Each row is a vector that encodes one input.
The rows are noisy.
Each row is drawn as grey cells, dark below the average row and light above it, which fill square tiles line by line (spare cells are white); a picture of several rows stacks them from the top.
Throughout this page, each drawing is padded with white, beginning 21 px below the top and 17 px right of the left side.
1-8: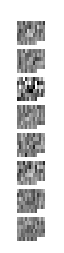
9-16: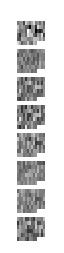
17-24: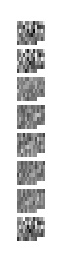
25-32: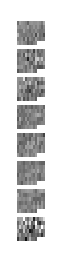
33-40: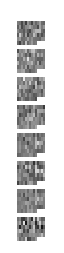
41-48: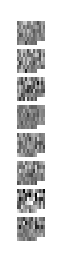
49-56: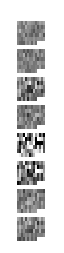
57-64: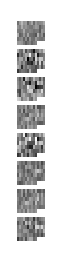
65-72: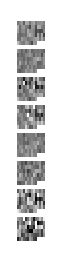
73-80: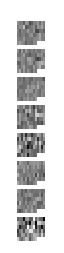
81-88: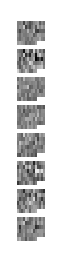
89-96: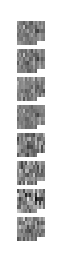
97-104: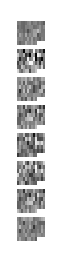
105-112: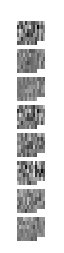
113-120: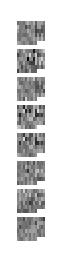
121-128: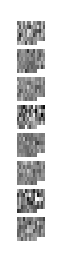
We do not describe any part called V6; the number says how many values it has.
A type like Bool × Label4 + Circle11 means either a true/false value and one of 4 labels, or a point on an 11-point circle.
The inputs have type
Line5 × (Line5 + V6) + Line7 × Line7.
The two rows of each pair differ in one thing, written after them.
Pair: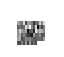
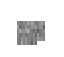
the value of V6
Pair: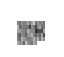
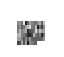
the place on the 5-point line
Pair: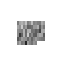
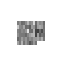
the value of V6
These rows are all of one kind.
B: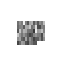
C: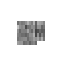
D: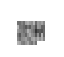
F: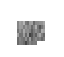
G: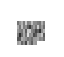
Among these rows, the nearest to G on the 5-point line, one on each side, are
C and D.
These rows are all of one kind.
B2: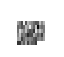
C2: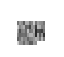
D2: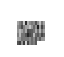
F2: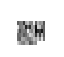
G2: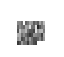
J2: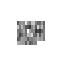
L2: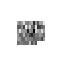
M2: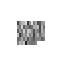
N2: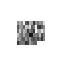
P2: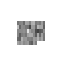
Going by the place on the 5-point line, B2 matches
D2, F2 and P2.
